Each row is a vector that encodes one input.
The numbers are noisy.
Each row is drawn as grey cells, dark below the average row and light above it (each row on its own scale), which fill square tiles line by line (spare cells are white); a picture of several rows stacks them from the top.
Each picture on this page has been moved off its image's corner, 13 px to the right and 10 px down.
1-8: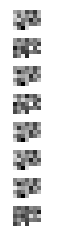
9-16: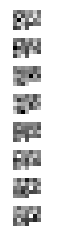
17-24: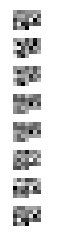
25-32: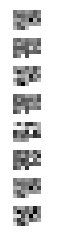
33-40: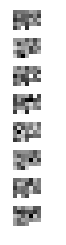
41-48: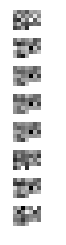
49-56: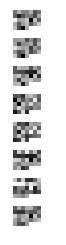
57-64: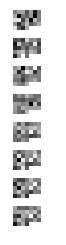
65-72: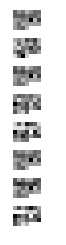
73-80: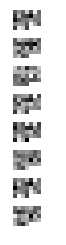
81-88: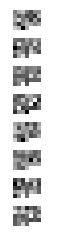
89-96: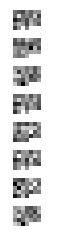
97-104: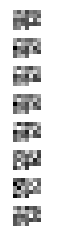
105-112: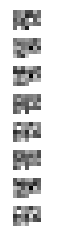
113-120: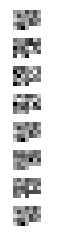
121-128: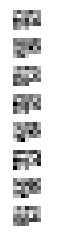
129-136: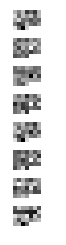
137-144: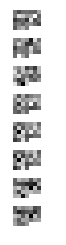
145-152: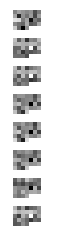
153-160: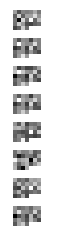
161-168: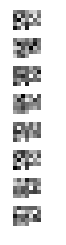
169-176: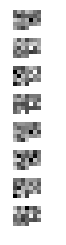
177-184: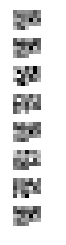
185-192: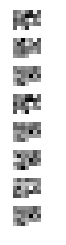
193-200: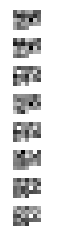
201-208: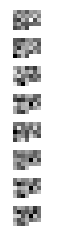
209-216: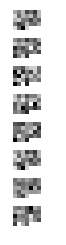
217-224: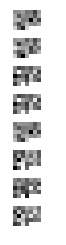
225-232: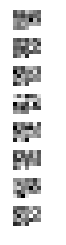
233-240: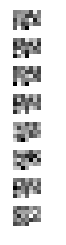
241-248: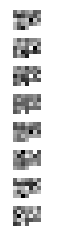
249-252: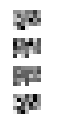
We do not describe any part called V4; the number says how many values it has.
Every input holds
a list of up to two items, each a true/false value and a value of V4.
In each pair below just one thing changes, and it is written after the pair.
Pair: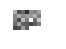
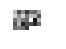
the value of V4 in item 1 of the list
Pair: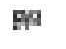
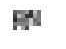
the true/false value in item 1 of the list
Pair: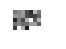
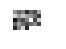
the true/false value in item 1 of the list
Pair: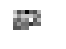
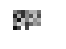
the true/false value in item 2 of the list
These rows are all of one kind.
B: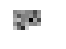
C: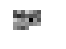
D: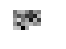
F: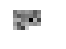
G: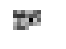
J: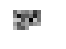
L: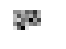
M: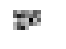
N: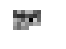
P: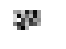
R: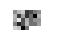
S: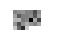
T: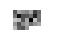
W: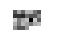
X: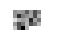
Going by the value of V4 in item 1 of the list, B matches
D, F, L and S.
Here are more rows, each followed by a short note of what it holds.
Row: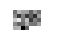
a list of one item
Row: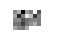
the empty list
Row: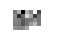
the empty list
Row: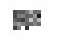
a list of two items
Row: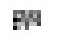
a list of two items
